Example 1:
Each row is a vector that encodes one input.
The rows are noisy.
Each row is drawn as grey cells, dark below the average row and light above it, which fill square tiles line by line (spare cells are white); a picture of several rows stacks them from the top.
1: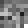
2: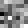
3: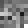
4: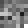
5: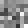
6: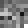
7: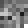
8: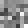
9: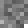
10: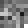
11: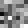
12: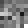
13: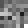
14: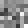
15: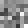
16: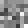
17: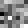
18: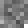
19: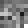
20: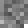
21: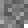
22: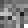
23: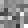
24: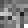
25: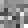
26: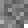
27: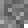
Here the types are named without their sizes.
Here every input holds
a point on a line.
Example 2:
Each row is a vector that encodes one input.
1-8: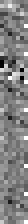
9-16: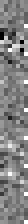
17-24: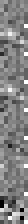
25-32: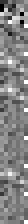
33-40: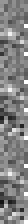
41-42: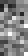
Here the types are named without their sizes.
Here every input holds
a point on a line.
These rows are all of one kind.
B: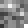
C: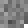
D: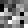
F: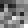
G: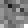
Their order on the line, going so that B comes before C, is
B, C, G, F, D.
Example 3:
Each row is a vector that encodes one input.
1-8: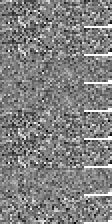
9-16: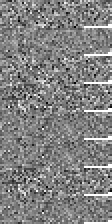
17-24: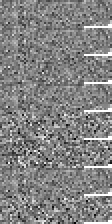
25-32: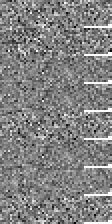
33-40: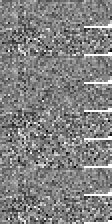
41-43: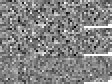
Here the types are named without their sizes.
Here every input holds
a point on a line.
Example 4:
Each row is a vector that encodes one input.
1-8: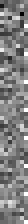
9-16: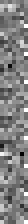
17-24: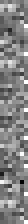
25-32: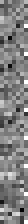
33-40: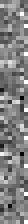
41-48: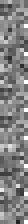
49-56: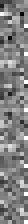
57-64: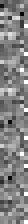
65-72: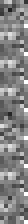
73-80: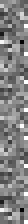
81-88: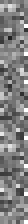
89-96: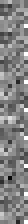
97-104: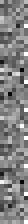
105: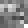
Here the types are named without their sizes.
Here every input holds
a point on a circle.
